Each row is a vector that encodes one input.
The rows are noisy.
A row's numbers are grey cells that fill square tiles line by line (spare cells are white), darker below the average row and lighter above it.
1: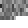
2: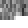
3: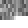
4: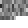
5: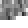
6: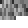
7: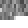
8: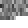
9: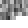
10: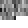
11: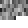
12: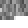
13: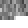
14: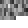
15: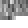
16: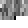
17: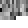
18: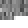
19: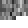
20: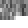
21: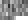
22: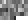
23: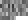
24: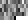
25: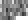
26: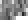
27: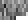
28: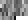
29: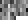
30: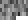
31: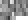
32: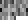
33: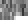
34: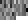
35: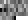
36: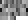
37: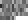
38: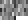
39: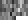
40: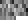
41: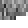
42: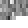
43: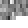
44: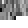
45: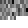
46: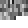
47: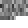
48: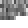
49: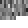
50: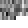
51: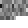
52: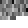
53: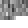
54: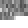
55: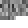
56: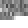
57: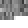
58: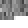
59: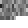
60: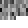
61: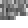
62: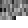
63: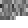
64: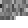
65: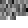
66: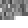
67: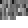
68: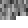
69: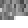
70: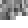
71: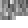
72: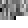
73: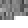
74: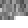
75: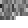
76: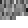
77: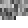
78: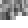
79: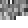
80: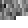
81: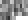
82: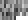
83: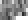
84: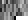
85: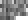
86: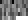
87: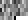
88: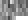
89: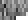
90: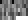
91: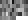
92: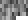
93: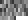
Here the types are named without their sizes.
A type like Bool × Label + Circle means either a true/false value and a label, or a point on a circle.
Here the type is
(Circle + Label) × (Tree + Unit).
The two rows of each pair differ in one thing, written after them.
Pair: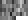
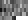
the node of the tree
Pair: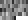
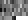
the place on the circle
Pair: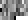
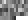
the node of the tree
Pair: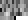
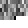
the place on the circle
